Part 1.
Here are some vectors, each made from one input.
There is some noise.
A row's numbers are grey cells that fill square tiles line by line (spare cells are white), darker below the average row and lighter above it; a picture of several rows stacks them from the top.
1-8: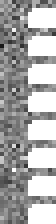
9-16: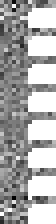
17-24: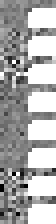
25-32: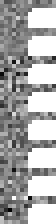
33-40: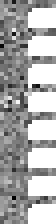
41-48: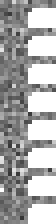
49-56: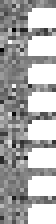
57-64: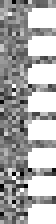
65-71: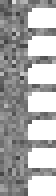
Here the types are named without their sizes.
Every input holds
a point on a line and a true/false value.
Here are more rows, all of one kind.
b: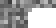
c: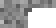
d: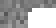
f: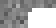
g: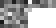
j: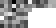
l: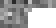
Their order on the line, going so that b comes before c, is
b, c, l, j, d, f, g.
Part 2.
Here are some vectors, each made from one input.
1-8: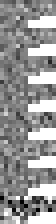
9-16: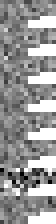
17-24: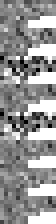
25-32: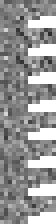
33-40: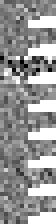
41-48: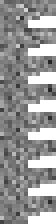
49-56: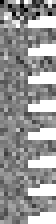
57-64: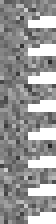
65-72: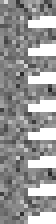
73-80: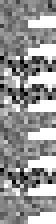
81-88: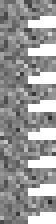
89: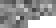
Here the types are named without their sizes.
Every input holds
a list of points on a line.
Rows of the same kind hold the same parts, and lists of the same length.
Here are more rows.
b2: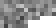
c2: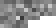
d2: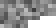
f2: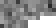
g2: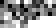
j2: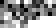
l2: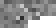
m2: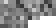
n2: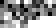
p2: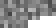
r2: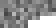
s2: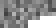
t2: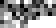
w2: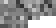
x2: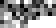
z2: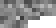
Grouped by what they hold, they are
b2, c2, d2, l2, z2
f2, m2, p2, r2, s2, w2
g2, j2, n2, t2, x2

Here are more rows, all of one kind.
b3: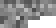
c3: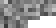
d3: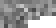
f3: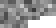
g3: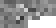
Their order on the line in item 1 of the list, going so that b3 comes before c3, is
f3, b3, g3, d3, c3.
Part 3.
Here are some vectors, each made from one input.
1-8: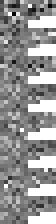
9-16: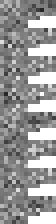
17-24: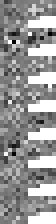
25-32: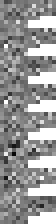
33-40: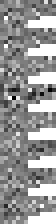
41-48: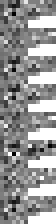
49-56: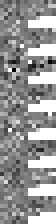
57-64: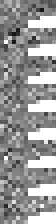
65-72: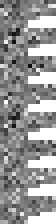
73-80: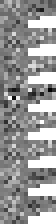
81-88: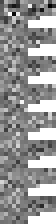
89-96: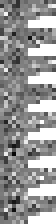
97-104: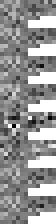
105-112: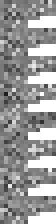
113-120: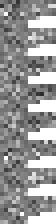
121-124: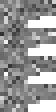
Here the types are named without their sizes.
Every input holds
a true/false value, together with either a fixed value, or a node of a tree.
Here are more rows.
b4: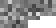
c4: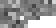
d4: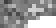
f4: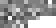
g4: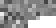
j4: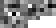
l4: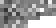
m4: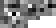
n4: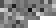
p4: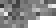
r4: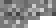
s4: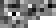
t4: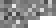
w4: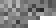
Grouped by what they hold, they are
b4, c4, d4, f4, g4, l4, n4, p4, r4, t4, w4
j4, m4, s4

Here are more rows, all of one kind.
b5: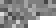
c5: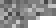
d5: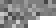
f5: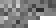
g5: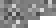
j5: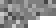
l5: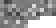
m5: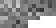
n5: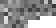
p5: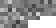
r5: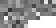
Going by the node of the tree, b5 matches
d5, f5, j5 and m5.
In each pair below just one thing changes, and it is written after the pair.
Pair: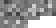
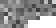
the true/false value
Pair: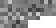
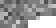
the true/false value
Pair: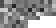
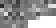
the true/false value
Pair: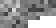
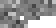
the node of the tree
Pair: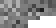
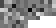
the node of the tree
